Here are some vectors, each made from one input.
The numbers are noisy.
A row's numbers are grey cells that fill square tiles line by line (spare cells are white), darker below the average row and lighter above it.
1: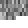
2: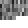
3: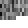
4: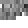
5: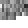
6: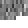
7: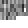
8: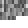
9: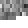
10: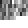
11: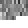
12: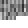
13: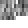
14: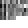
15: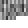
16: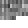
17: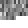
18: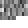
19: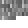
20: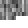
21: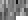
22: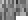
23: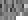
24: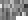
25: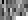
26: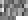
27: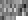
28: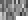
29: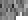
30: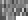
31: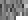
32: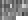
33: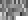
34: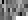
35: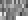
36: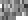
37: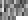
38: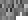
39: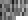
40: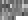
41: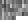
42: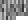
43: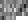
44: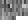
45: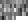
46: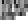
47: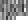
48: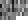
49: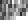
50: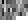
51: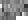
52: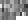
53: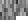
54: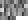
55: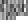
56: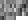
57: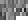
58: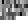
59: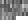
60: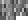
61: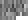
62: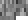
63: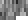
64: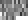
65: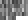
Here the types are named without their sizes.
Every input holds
a label and a true/false value.
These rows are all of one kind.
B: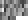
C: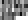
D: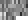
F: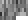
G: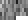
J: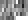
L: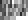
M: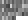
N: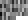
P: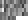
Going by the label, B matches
J and P.
